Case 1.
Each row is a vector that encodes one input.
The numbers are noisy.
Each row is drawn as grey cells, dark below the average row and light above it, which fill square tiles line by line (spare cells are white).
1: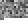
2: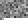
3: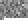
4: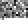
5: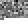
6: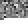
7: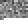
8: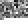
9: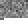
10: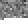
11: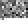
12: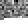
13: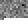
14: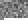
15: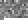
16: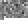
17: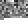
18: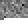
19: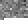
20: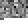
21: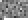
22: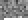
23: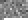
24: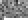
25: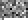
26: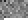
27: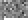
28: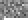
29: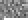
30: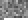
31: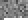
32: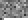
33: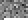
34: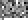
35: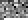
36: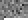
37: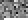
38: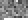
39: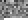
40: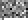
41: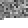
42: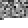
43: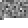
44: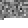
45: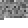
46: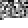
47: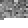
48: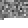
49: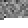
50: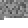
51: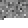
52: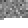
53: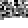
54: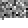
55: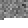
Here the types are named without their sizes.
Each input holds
either a fixed value, or four true/false values.
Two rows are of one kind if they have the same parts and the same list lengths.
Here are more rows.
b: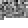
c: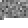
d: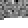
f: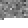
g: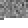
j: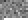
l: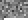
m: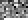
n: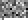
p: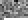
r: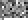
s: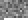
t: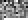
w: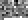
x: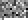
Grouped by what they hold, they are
b, c, d, f, g, j, l, m, p, s, t, w
n, r, x

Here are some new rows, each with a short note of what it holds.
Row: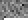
four true/false values
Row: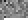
four true/false values
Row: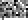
a fixed value
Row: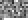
four true/false values
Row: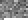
four true/false values
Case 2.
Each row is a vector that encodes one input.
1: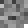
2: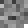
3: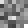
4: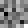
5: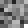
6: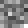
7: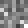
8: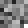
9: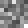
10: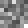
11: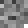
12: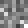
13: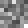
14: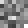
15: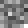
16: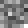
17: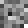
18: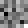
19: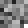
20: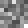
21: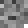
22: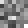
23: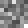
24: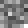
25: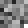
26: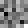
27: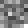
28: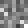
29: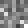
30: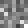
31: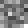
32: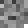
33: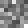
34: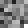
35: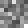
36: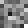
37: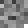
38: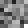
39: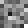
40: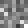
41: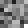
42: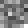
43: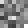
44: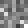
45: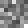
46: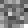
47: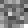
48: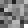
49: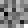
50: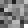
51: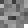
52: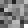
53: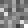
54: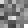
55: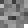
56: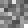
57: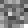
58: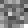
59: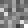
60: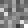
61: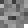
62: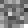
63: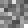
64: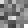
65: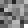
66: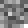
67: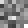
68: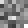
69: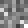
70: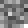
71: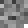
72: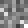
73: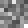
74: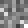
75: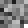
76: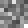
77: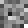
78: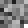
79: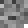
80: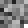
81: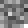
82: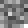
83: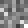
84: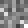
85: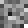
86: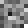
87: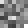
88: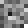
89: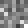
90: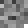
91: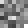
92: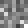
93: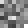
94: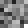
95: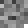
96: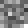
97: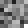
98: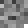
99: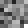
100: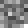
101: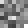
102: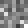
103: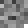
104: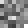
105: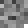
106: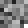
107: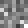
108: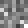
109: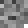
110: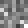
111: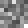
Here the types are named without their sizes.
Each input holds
three true/false values.
